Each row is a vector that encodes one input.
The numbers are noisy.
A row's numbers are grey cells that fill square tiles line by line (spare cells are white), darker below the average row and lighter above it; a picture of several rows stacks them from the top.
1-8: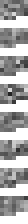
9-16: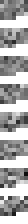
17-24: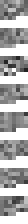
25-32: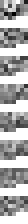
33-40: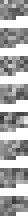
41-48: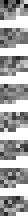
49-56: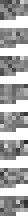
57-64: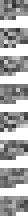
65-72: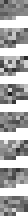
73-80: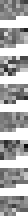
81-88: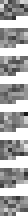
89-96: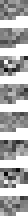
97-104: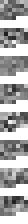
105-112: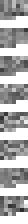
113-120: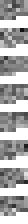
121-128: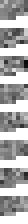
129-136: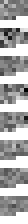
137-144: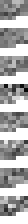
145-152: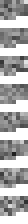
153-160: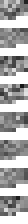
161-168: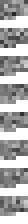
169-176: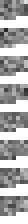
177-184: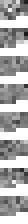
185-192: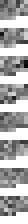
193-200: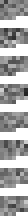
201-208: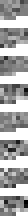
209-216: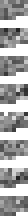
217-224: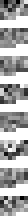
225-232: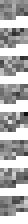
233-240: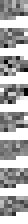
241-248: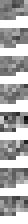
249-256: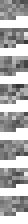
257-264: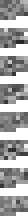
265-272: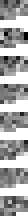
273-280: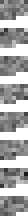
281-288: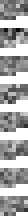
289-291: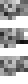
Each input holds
either a point on a 5-point line, or four true/false values.
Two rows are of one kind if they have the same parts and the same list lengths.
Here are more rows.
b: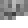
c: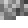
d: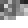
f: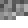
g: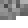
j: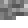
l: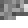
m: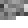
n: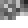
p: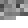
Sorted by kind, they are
b, c, d, f, g, l, m, n, p
j

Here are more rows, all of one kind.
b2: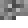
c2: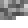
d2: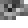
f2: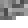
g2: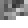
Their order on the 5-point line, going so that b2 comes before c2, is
b2, d2, c2, g2, f2.
